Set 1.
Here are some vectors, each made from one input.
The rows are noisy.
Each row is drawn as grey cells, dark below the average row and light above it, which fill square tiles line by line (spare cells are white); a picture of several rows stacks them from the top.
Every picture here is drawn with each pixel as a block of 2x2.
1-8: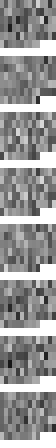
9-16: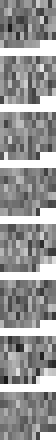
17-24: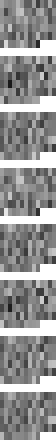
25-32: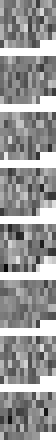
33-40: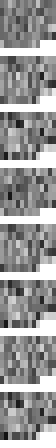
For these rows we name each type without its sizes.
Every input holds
a point on a line.
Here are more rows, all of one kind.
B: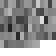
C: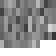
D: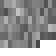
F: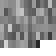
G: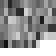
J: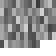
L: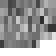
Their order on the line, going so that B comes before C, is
B, C, D, F, J, L, G.
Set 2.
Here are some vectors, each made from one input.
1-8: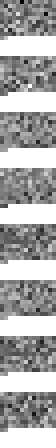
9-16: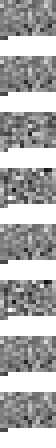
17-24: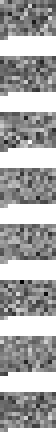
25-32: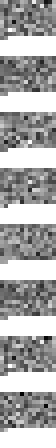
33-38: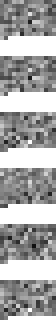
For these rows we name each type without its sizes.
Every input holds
a label.
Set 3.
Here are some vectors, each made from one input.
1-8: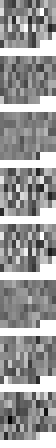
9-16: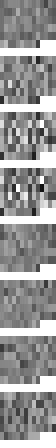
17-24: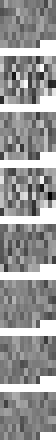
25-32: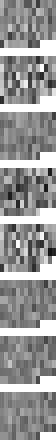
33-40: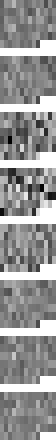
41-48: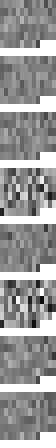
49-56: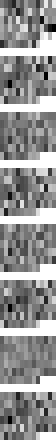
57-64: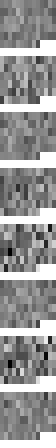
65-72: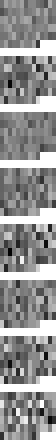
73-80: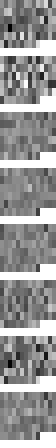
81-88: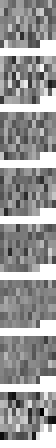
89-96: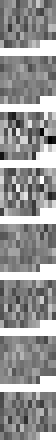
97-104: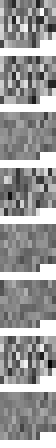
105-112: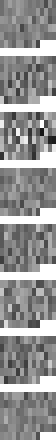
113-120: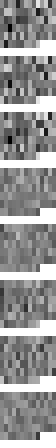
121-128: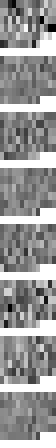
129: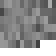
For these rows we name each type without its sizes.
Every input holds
a point on a line.
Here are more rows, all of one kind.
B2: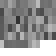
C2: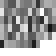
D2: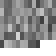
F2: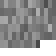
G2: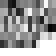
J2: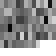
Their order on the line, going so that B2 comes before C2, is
J2, B2, F2, D2, C2, G2.
